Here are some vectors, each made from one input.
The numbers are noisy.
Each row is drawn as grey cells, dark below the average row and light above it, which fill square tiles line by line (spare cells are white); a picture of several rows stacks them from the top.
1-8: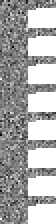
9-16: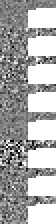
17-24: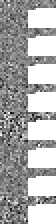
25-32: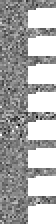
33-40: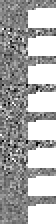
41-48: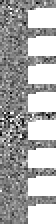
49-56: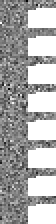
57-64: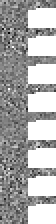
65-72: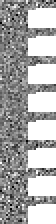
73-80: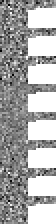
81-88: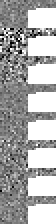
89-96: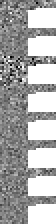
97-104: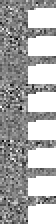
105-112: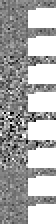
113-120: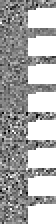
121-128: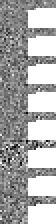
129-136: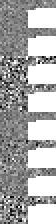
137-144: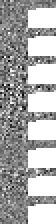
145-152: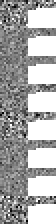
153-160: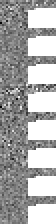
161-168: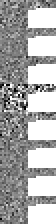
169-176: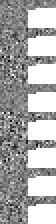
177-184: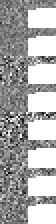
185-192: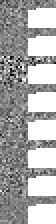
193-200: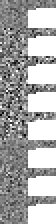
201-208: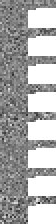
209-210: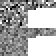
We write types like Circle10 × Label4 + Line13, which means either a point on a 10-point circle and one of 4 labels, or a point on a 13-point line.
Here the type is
Circle13 + Line17.
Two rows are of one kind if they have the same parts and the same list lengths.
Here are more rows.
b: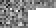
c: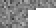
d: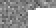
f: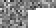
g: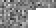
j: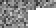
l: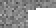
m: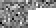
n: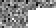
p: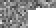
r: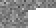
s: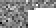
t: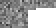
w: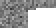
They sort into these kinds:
b, c, d, f, g, j, l, m, p, s, t
n, r, w

